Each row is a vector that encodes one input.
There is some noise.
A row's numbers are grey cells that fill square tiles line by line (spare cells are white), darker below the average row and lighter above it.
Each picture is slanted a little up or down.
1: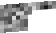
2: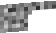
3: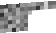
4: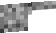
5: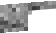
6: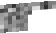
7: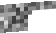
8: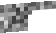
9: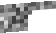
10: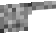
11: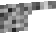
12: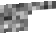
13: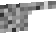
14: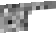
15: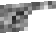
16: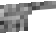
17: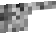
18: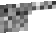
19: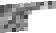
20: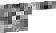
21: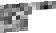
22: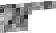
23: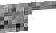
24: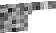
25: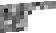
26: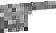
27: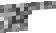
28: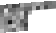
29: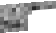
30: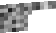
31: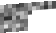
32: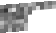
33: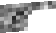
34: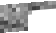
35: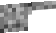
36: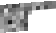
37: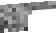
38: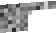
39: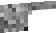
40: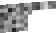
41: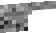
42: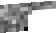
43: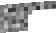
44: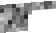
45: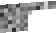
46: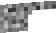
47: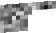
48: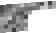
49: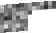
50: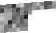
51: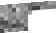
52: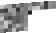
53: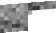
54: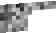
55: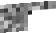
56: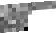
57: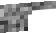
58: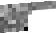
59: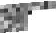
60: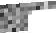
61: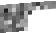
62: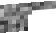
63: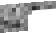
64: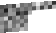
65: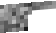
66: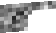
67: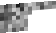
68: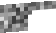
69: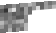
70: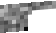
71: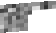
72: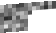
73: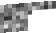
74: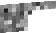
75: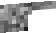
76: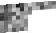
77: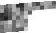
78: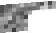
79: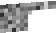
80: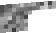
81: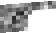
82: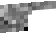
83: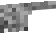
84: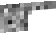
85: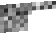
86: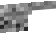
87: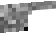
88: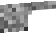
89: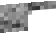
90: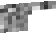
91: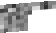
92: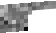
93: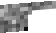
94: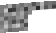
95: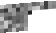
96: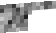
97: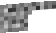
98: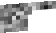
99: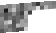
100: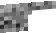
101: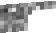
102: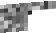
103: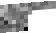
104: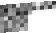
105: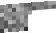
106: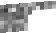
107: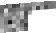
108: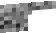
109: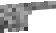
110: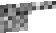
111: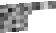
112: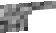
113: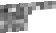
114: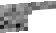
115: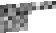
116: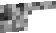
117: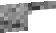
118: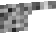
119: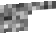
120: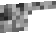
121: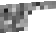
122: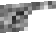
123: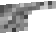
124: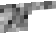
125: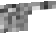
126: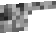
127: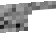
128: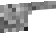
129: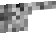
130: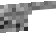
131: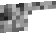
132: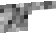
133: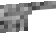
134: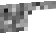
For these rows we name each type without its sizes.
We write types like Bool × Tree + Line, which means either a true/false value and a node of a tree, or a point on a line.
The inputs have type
Bool × Bool × Bool × Bool + Tree + Unit.
